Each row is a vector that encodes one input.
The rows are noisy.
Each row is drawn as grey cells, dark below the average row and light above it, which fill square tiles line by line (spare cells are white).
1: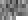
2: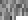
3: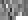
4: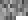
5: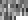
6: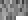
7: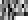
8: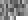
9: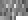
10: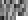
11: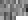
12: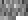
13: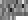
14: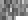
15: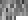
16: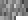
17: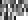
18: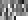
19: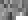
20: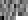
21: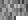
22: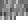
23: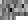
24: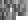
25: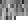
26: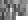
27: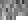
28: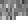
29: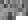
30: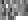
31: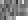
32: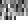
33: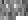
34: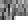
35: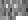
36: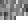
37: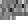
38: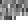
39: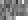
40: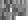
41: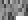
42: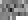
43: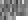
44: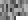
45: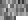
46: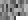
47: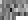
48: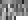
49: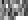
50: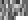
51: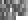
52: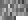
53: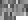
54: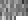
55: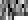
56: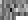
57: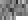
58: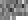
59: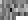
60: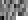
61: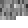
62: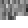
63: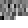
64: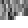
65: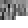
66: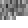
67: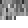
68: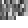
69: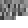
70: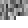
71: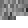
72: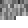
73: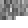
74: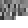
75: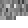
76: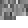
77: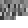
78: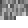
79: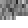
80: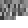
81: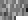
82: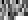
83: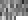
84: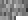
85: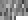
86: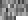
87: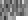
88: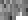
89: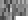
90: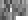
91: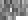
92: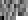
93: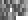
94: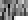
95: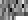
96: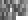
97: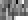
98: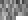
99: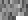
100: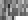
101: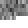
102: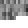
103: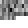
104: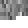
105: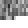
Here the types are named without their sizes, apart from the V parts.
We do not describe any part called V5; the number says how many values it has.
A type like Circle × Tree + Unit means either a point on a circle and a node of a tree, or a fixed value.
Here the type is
Circle × V5 + Line.
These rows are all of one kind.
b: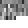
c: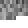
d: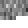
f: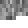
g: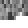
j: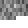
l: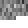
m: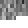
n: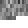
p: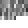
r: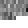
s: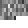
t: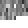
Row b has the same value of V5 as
c, g and m.
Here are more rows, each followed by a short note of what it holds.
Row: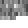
a point on a circle and a value of V5
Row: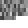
a point on a line
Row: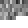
a point on a circle and a value of V5
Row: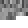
a point on a circle and a value of V5
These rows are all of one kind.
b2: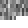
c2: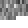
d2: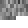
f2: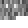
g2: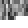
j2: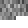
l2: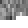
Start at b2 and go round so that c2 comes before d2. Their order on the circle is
b2, f2, c2, j2, d2, l2, g2.
